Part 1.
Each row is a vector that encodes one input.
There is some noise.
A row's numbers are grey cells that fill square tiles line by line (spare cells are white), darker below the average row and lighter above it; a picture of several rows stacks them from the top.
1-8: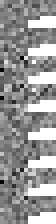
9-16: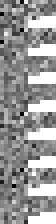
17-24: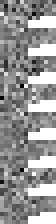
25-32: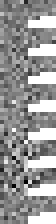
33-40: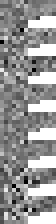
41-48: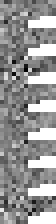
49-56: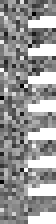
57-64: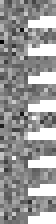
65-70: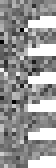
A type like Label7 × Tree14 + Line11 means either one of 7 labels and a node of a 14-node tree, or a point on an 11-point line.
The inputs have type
Bool × (Circle8 + Unit).
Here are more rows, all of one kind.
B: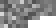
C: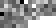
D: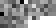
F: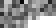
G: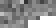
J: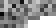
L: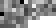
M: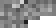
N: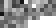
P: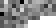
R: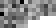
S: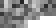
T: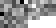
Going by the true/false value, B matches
G and M.
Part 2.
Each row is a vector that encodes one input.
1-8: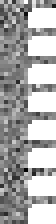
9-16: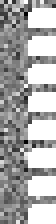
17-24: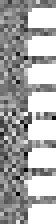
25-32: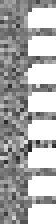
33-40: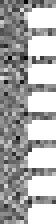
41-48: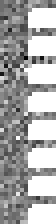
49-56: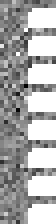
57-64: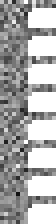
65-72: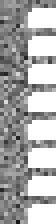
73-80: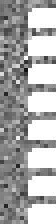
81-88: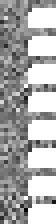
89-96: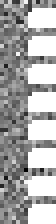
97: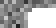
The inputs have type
Line7 + Line9.
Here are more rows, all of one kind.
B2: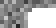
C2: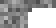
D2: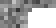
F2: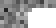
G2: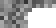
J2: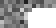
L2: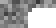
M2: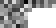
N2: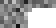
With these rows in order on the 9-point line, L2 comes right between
G2 and J2.
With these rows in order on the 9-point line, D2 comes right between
C2 and N2.
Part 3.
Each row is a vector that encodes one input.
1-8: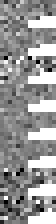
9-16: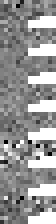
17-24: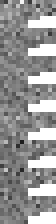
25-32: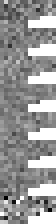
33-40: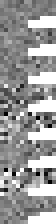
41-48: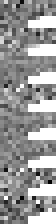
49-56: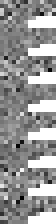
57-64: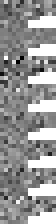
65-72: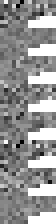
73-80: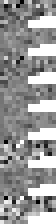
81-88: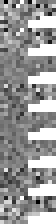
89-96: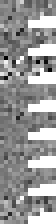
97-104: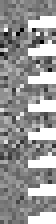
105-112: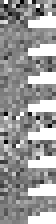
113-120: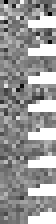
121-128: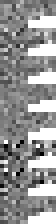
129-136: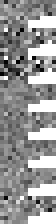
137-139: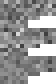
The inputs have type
List2(Line17).
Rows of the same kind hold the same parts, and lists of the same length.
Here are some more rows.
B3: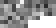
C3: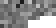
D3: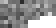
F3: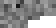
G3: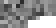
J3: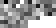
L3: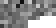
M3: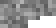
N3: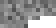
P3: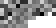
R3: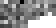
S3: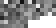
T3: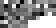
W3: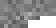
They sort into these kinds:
B3, C3, D3, J3, L3, N3, R3, S3, T3, W3
F3, G3, M3
P3

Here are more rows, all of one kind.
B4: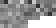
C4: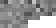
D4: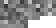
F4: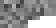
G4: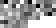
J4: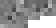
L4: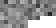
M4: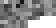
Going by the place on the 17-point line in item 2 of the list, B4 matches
J4 and M4.
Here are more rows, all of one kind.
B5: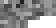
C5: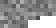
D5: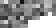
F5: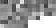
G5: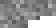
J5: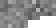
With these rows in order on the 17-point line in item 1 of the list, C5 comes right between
B5 and G5.
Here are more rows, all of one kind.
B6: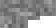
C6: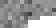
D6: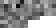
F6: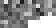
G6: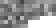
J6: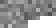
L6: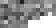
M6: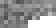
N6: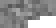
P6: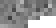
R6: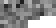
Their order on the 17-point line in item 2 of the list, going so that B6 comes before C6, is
M6, D6, R6, L6, P6, F6, B6, N6, J6, C6, G6.
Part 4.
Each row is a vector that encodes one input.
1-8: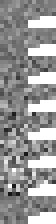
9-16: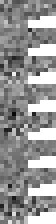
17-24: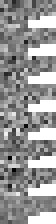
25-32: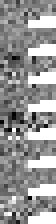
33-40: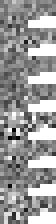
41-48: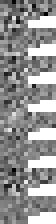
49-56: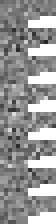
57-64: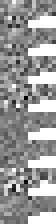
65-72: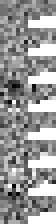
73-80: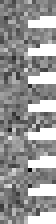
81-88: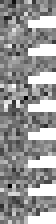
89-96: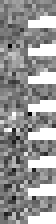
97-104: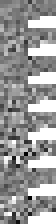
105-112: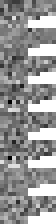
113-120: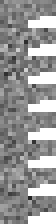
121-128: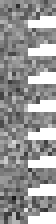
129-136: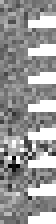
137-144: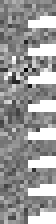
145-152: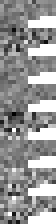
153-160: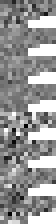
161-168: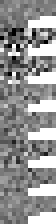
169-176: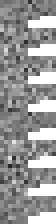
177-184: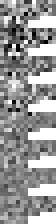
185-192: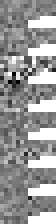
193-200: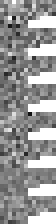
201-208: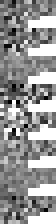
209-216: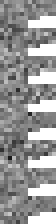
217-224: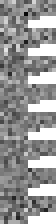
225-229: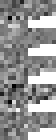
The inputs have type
Circle10 + Line18.
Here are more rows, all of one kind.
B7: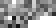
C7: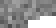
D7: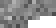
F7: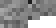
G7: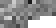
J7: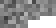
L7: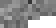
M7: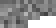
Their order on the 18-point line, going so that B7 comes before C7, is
F7, G7, L7, M7, D7, B7, C7, J7.
